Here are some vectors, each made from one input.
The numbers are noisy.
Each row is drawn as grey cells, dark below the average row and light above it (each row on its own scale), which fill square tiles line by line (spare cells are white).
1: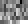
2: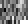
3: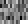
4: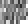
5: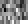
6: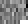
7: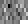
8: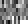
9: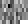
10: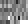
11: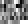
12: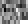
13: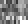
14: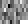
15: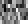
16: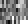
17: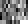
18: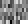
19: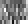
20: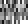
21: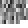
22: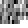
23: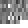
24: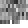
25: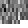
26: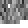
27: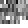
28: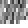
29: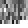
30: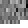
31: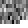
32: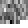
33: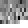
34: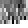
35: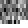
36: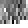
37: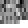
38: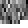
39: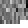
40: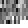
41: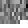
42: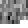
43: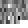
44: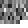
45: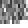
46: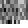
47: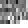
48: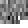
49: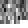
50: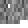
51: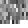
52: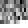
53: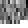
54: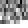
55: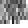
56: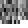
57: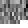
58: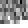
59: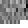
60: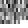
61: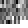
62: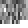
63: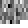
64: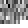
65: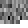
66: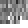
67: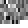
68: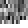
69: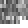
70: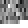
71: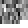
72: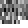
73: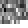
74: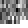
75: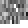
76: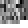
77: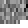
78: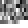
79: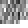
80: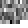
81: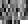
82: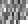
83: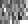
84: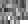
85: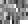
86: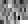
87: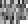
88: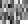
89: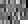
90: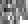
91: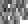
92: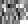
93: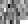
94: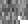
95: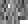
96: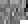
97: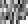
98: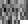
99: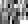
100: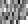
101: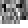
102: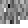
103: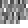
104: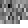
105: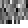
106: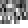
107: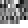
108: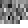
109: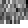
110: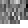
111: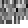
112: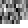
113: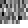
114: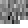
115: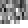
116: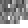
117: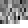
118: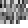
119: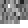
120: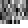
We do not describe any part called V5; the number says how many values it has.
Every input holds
a true/false value, together with either a point on an 8-point line, or a value of V5.
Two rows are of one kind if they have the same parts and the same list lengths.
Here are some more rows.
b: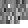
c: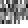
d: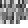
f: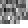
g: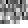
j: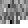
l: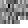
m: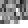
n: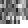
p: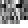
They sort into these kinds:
b, c, f, g, m, n, p
d, j, l

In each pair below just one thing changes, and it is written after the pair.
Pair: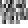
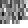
the value of V5
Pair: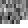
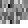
the value of V5
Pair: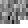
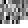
the true/false value
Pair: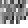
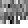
the true/false value
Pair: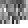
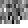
the true/false value
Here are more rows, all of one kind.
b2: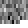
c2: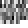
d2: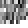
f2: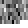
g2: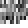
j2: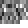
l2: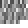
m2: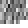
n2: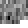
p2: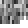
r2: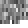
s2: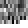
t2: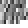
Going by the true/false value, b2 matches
f2, j2, n2 and p2.
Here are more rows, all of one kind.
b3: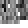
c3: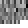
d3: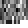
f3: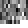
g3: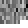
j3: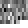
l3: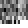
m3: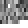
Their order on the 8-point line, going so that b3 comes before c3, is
f3, l3, d3, j3, b3, c3, g3, m3.
